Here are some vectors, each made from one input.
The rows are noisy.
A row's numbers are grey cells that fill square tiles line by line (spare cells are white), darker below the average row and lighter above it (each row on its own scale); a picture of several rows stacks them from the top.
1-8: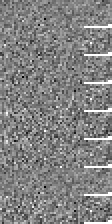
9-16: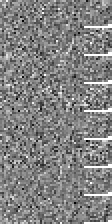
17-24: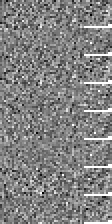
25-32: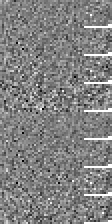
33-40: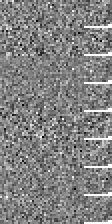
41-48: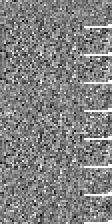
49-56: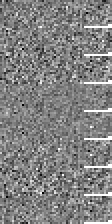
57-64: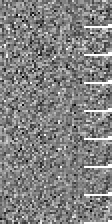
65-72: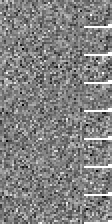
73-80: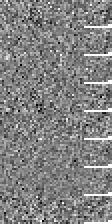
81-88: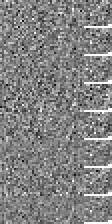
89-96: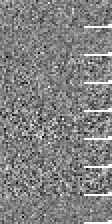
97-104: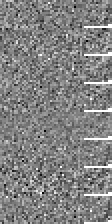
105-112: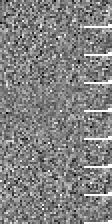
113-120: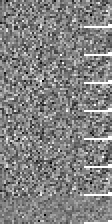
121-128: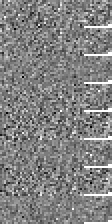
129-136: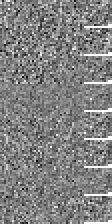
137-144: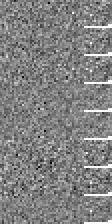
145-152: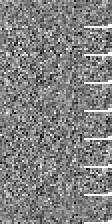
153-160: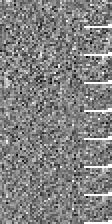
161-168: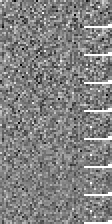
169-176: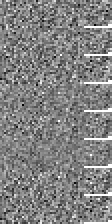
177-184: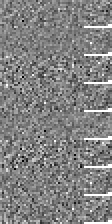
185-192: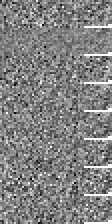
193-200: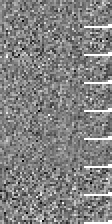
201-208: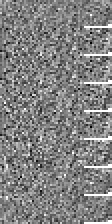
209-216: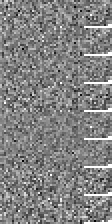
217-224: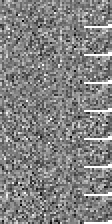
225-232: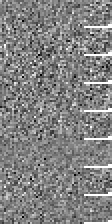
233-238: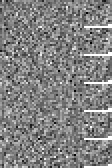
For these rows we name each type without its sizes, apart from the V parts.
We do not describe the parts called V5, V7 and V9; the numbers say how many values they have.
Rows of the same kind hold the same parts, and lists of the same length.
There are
2 kinds of row.
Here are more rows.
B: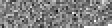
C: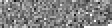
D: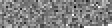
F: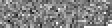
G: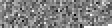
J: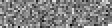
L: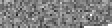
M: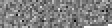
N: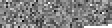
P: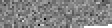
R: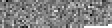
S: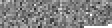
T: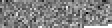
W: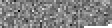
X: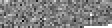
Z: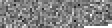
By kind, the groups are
B, C, D, F, G, J, L, M, N, S, W, X, Z
P, R, T

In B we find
a point on each of four lines, a value of V7 and a value of V9.
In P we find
a value of V5.
